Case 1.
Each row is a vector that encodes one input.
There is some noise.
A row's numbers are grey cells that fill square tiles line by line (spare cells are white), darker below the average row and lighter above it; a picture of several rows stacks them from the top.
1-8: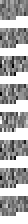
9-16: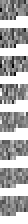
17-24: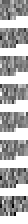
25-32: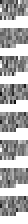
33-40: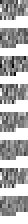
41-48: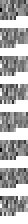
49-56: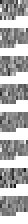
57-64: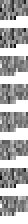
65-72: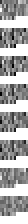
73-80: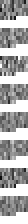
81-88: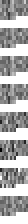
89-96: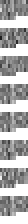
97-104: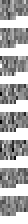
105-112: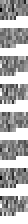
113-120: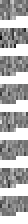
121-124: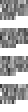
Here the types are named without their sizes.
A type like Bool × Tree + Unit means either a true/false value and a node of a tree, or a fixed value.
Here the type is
Line.
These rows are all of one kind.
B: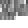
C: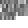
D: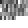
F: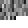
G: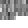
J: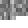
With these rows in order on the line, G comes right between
B and J.
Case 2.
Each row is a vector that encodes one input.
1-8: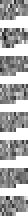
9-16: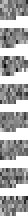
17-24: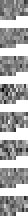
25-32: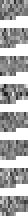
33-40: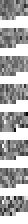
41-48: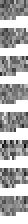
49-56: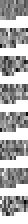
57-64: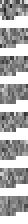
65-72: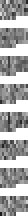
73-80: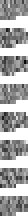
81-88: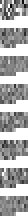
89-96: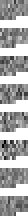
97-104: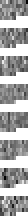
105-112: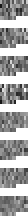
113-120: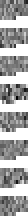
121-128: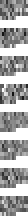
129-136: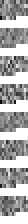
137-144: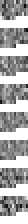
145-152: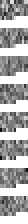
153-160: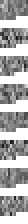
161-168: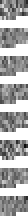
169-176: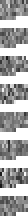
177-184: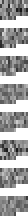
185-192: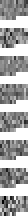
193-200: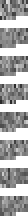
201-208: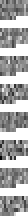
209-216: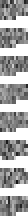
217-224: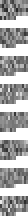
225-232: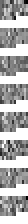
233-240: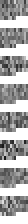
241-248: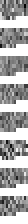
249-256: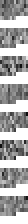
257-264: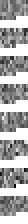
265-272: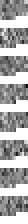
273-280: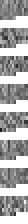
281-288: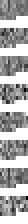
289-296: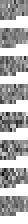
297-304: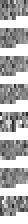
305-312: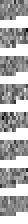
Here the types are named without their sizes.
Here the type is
Line.
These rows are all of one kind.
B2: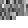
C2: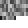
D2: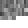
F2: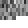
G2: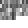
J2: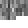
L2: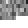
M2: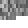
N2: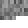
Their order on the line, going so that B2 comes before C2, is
G2, B2, C2, N2, L2, M2, J2, D2, F2.
